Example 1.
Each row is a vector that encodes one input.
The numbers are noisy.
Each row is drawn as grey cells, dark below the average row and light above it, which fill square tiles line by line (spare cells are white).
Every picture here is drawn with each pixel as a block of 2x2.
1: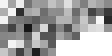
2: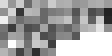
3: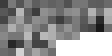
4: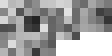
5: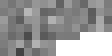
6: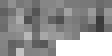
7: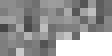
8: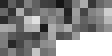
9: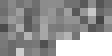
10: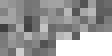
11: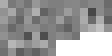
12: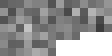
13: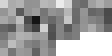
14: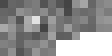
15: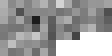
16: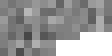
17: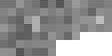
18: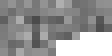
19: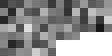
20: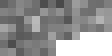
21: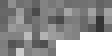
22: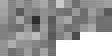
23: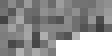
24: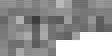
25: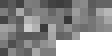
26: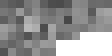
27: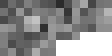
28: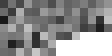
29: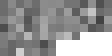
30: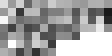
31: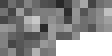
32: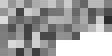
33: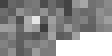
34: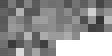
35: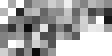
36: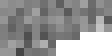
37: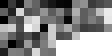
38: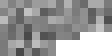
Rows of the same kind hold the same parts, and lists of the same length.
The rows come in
2 kinds.
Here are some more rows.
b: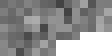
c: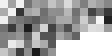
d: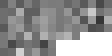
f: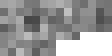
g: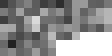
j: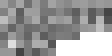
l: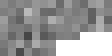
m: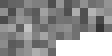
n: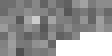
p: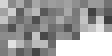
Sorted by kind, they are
b, c, g, j, l, n, p
d, f, m

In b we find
one of 5 labels.
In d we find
a point on a 4-point line.
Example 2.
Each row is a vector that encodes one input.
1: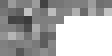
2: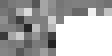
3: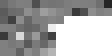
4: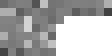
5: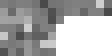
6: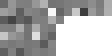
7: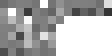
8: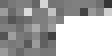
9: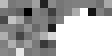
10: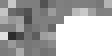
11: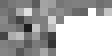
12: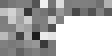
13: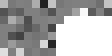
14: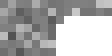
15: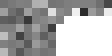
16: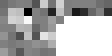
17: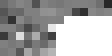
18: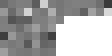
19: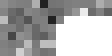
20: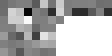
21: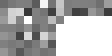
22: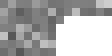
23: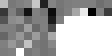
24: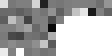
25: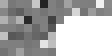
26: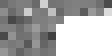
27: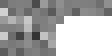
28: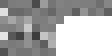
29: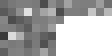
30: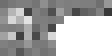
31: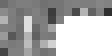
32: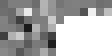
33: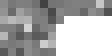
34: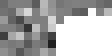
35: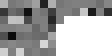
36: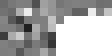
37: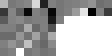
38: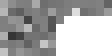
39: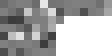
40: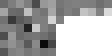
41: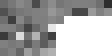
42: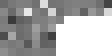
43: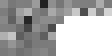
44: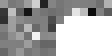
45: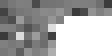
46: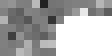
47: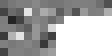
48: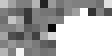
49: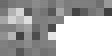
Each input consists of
one of 7 labels and a node of a 7-node tree.
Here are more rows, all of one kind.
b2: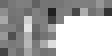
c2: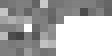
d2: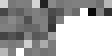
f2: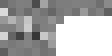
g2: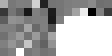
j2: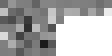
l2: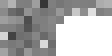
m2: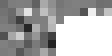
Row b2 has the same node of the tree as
c2 and f2.
